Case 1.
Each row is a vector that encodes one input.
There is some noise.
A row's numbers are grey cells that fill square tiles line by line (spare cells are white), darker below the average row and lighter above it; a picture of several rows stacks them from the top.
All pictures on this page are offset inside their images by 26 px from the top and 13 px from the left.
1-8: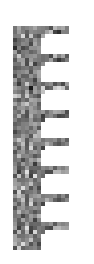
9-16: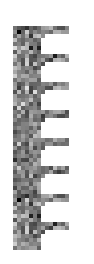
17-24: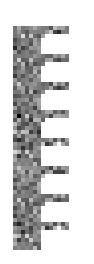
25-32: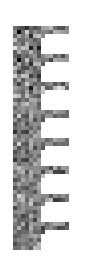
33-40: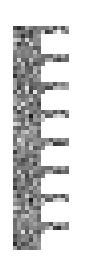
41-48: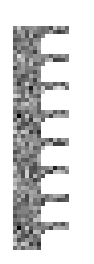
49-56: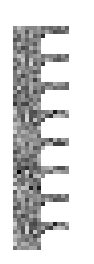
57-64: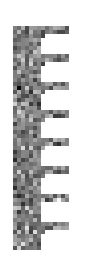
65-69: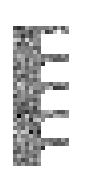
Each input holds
either a point on a 6-point line, or a point on a 9-point line.
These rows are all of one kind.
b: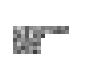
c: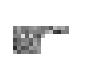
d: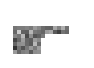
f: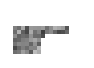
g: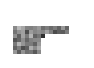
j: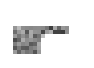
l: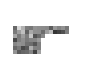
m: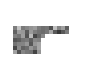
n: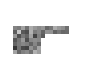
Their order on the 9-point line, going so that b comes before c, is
b, g, l, j, m, c, d, n, f.
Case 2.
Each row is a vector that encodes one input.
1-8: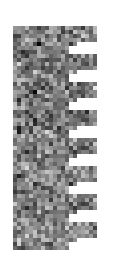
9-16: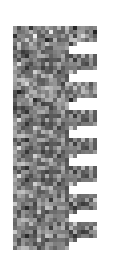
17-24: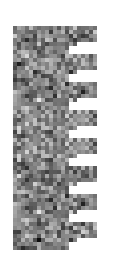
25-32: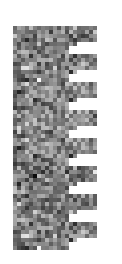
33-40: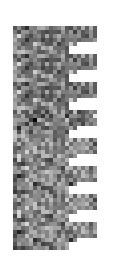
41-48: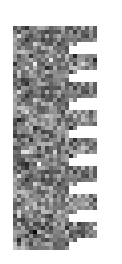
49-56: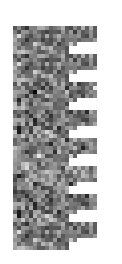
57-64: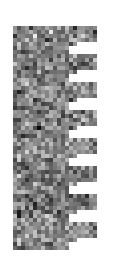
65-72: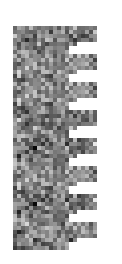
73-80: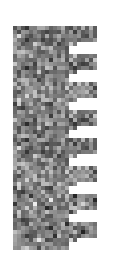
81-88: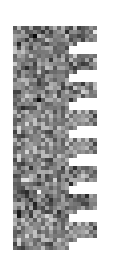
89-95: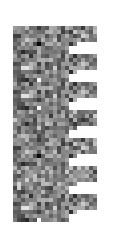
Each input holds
a point on a 5-point circle and a true/false value.
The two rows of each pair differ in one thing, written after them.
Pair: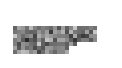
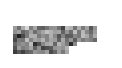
the true/false value
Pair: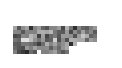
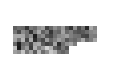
the true/false value
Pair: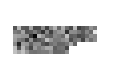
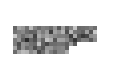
the place on the 5-point circle
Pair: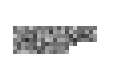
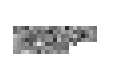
the place on the 5-point circle
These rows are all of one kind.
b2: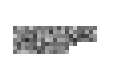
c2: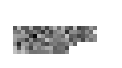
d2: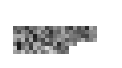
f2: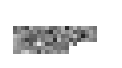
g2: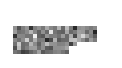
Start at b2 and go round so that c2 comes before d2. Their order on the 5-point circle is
b2, c2, d2, g2, f2.
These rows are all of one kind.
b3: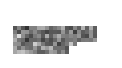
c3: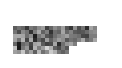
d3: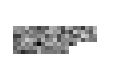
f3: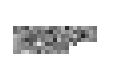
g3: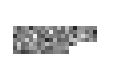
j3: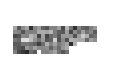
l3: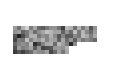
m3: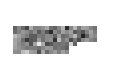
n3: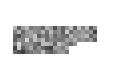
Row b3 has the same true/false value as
c3, f3 and m3.
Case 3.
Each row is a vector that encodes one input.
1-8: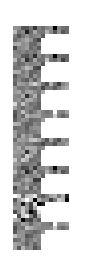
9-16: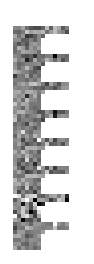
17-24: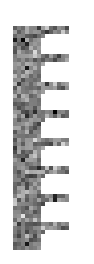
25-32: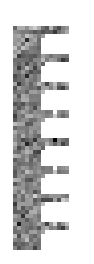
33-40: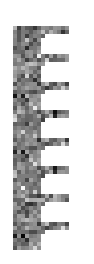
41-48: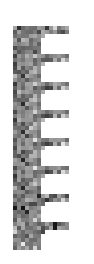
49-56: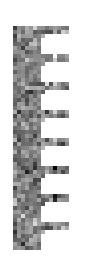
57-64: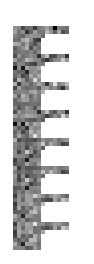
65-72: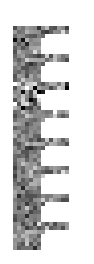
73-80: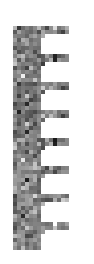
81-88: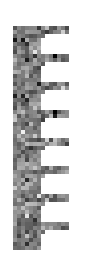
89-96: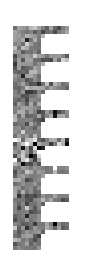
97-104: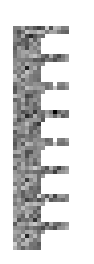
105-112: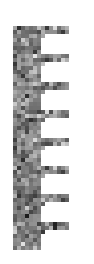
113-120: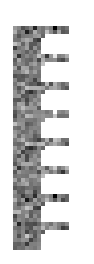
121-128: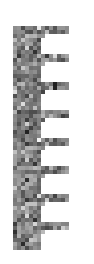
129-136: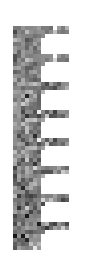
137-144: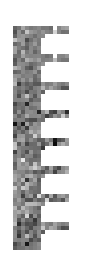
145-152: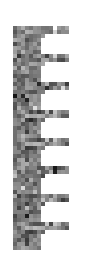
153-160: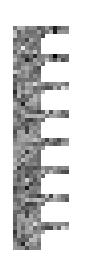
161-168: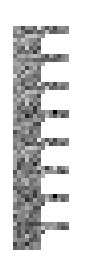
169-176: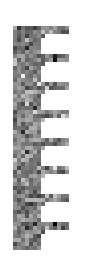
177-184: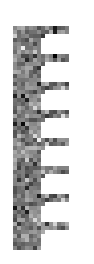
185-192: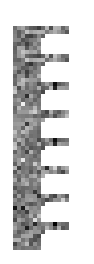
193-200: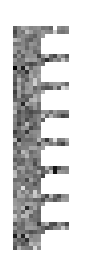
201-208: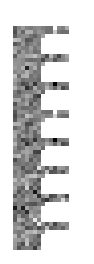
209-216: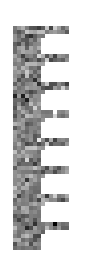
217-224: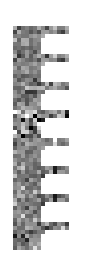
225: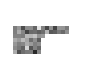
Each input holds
either a point on a 5-point circle and a true/false value, or a fixed value.
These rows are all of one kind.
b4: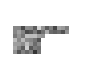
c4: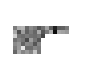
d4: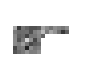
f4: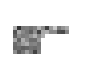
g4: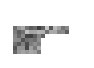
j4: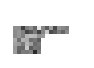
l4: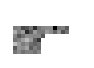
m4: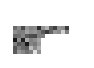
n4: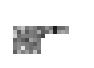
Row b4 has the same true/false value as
f4 and j4.
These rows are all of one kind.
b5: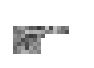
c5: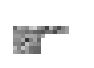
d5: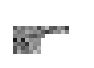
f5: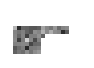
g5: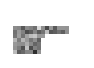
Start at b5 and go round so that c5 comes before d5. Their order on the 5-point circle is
b5, f5, g5, c5, d5.
